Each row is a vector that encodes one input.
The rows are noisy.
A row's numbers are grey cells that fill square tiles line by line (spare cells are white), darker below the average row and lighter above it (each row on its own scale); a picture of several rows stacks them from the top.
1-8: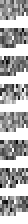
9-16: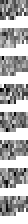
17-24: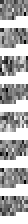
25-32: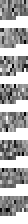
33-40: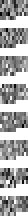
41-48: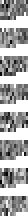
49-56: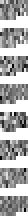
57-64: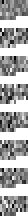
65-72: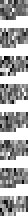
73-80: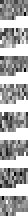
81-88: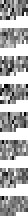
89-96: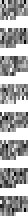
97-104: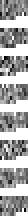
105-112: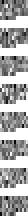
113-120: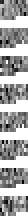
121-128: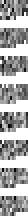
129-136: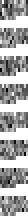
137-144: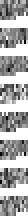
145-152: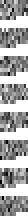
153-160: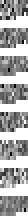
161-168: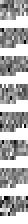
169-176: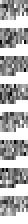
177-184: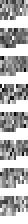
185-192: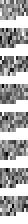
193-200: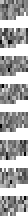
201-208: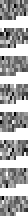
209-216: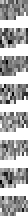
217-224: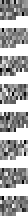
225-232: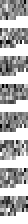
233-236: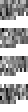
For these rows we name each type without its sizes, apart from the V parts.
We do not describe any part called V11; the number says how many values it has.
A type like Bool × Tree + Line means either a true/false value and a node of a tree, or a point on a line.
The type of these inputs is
(Circle + Unit) × Label × (Line + V11).
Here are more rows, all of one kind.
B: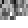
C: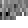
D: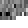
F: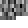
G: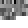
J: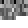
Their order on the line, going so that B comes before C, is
G, B, C, D, F, J.
